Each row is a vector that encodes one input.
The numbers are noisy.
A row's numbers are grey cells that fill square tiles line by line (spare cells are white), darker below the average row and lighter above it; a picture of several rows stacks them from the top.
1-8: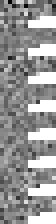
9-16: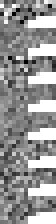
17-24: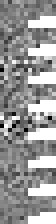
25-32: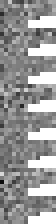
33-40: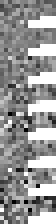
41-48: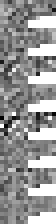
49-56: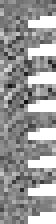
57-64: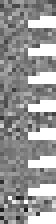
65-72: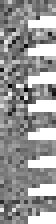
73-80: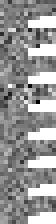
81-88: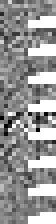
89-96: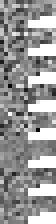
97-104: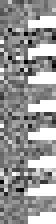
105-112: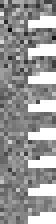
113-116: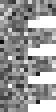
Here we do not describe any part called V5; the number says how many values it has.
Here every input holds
one of 8 labels, together with either a point on a 7-point line, or a value of V5.
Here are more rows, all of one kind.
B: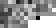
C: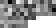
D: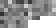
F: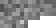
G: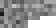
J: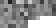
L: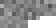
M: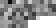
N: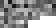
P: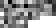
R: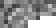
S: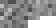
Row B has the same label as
N, P and S.
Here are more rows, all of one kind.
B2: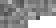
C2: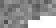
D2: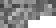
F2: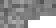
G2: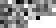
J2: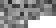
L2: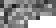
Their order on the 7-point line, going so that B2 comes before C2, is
G2, B2, C2, L2, F2, D2, J2.
